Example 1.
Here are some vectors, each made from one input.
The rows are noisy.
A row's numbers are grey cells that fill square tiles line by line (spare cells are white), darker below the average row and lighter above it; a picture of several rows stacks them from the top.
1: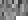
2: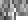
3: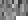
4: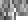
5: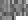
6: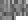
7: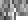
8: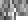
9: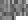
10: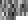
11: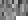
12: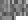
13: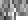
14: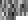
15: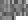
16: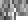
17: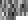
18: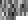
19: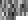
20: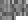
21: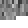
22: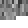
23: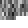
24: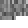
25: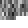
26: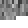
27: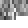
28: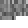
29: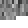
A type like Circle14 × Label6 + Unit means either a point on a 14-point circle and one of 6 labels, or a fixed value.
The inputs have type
Line4.
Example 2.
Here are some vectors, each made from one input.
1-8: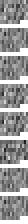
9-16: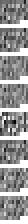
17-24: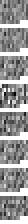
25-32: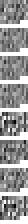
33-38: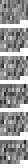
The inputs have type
Line4.
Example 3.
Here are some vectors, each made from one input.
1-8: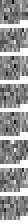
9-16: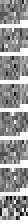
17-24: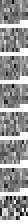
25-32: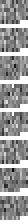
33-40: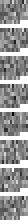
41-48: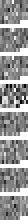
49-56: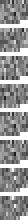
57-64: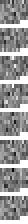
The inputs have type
Bool × Bool × Bool + Unit.
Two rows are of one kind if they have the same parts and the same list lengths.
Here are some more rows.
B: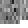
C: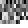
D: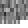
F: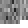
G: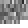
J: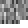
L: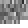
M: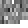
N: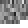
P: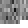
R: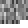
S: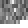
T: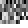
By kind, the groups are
B, D, F, G, J, L, M, N, P, R, S
C, T

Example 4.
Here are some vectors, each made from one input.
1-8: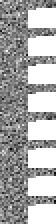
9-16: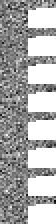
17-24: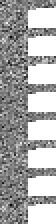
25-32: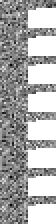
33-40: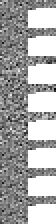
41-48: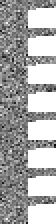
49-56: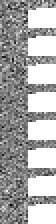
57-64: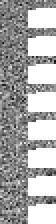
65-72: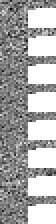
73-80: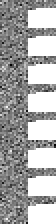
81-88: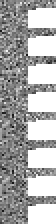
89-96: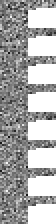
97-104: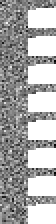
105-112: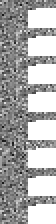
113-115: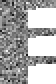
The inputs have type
Label8.
